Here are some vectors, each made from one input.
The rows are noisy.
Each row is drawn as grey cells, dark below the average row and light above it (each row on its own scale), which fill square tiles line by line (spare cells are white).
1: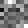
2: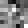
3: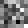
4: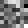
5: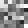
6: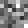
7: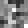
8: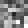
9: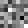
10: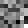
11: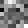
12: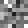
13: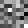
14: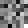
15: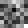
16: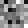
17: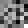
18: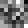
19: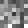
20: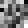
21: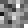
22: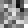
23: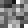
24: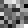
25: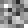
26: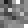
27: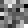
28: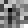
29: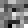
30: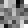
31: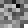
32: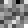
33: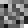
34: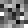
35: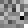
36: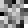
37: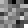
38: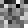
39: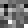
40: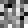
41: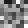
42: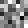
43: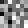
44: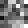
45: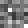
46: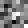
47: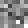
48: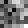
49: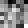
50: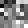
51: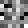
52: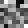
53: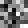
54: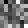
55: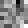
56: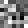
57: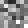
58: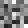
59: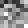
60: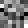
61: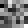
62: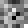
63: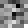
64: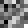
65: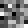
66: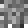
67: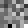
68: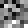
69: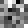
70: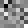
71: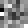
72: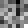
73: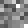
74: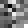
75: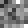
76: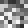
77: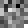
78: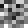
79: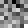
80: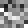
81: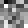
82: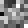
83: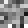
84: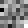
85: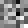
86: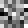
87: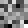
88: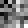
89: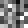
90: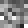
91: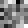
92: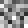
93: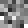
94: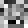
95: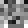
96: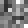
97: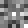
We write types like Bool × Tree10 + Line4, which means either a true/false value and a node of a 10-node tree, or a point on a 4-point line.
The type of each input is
Bool × (Circle6 + Line5).
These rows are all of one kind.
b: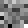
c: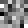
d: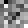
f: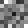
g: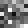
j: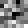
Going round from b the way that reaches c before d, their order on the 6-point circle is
b, f, c, j, d, g.
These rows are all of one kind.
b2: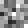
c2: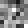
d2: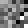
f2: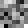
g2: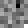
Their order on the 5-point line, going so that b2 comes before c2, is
b2, d2, c2, g2, f2.
